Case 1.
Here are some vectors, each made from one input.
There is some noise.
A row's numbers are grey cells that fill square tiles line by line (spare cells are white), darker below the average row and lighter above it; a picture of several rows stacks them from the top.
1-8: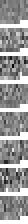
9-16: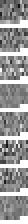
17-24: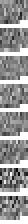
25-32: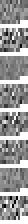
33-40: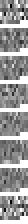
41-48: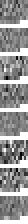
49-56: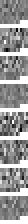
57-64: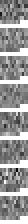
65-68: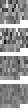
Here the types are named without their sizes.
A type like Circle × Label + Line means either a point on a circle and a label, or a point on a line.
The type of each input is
Tree.
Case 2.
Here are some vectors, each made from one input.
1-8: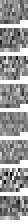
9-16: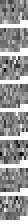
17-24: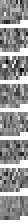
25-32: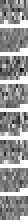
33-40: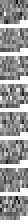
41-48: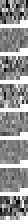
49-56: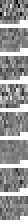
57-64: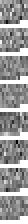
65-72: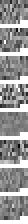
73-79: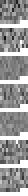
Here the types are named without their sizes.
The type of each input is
Tree.
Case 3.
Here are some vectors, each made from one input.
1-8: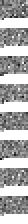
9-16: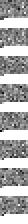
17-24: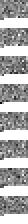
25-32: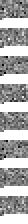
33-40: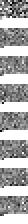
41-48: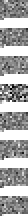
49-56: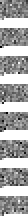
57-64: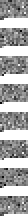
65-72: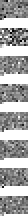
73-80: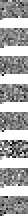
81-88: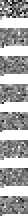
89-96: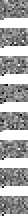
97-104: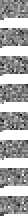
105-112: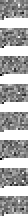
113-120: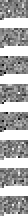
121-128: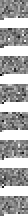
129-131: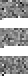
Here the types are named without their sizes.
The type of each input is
Circle + Unit.
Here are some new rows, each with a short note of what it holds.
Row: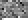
a point on a circle
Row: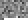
a point on a circle
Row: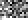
a fixed value
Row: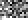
a fixed value
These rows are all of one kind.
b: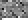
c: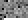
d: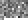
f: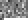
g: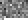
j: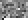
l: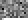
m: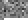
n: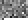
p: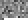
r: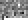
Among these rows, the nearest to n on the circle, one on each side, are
j and l.
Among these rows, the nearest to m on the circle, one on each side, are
j and p.
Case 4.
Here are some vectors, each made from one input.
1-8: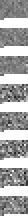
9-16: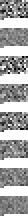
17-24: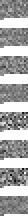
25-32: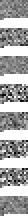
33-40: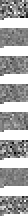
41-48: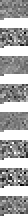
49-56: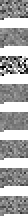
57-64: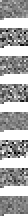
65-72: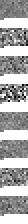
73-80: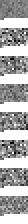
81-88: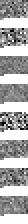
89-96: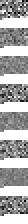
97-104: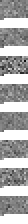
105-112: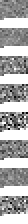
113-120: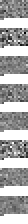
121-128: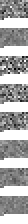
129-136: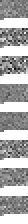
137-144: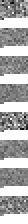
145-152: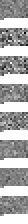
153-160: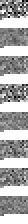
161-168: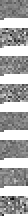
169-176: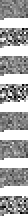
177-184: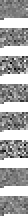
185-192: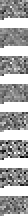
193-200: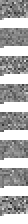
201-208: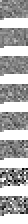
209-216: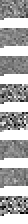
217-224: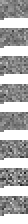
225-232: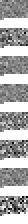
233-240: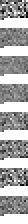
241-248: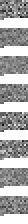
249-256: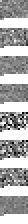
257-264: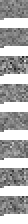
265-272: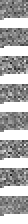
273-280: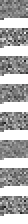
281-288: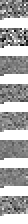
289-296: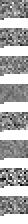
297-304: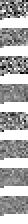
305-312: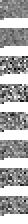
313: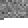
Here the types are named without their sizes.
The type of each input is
Tree + Unit.
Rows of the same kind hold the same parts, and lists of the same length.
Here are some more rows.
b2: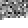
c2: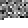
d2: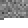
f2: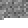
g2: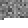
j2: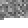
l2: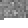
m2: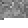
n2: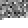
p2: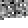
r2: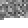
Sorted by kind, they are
b2, c2, d2, f2, g2, j2, l2, m2, n2, r2
p2

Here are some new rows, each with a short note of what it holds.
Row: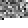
a fixed value
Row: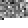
a fixed value
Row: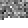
a node of a tree
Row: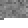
a node of a tree
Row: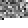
a fixed value
